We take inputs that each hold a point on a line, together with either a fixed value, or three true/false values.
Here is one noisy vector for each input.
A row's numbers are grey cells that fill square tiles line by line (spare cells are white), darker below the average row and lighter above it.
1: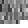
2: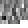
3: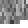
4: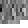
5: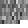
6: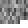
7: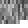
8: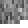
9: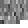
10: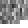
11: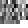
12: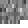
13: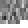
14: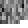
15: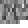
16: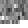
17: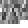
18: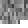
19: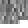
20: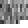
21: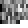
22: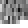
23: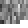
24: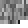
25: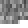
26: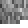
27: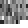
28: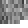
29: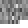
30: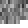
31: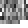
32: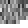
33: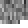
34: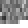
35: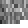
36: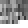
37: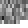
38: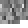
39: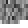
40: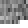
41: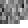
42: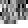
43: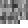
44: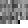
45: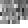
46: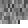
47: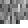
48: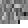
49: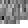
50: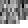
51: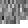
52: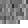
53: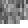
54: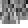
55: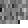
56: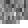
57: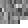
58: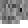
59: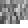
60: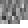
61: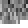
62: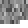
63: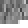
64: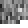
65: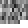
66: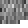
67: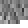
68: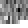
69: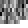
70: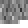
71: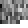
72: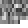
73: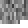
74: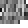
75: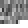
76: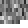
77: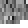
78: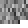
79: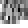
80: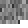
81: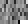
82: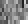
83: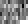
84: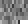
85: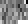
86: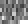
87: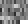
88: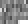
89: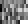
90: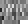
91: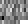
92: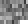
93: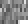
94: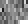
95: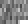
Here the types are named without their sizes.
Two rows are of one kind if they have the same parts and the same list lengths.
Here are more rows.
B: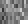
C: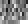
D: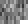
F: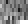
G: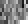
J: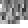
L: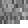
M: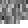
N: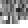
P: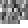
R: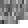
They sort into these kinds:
B, D, G, L, M
C, F, J, N, P, R

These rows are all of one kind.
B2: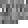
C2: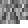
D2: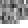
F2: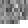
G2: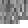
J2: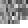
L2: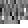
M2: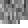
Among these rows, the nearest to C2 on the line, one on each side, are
B2 and L2.
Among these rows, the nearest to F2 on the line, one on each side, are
J2 and M2.
